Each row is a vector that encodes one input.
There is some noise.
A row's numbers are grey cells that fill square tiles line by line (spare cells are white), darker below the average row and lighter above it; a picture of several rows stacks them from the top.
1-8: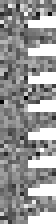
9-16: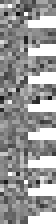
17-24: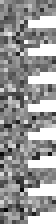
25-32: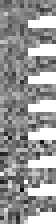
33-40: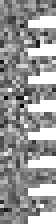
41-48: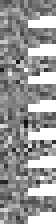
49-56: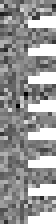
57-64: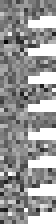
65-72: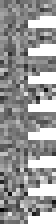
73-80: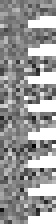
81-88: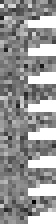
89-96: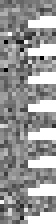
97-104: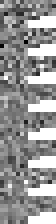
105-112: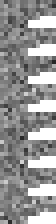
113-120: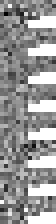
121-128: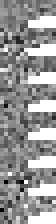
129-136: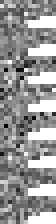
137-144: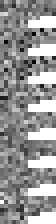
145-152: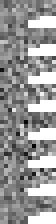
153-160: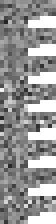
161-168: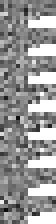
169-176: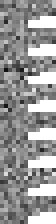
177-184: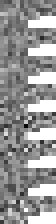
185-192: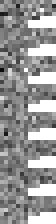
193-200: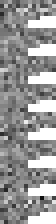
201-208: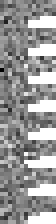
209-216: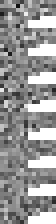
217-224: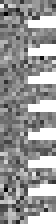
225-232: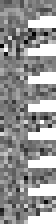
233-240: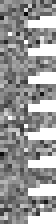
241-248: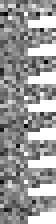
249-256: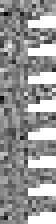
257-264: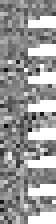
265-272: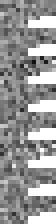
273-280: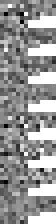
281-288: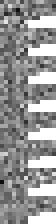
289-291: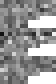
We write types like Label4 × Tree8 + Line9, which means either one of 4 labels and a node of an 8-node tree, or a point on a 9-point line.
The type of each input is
Bool × Bool × Bool × Tree10 + Tree16.
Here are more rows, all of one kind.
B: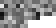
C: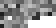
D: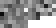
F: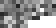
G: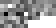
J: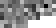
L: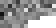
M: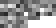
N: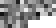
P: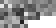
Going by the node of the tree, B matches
D, J, N and P.
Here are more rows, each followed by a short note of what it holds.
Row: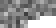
a node of a 16-node tree
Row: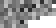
a node of a 10-node tree and three true/false values
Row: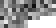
a node of a 10-node tree and three true/false values
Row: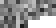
a node of a 16-node tree
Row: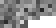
a node of a 16-node tree
